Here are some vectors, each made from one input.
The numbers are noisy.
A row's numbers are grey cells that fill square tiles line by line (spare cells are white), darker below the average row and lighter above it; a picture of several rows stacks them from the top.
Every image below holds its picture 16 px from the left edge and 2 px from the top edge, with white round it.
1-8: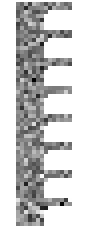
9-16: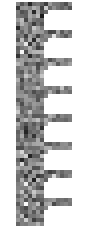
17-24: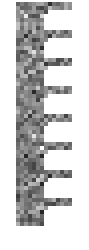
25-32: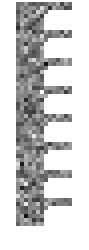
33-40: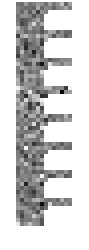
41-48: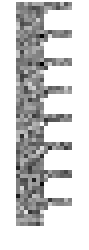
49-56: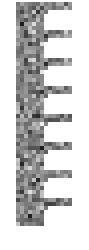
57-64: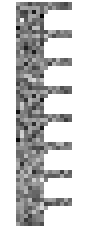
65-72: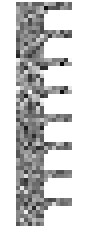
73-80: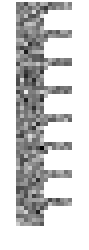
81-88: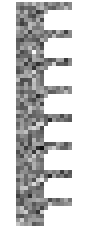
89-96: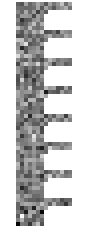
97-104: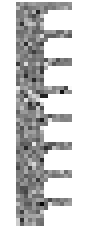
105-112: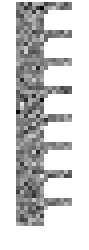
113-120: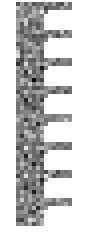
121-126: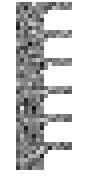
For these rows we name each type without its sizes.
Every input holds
a list of items, each either a point on a circle, or a point on a line.
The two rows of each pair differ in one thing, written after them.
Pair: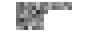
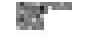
the place on the circle in item 1 of the list
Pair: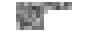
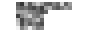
the place on the circle in item 2 of the list
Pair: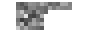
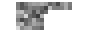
the place on the circle in item 2 of the list
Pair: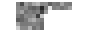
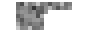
the place on the circle in item 1 of the list
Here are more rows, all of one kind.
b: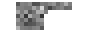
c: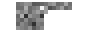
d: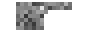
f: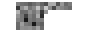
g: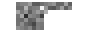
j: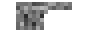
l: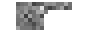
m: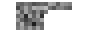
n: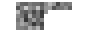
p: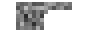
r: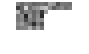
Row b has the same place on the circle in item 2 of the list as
d, j and m.
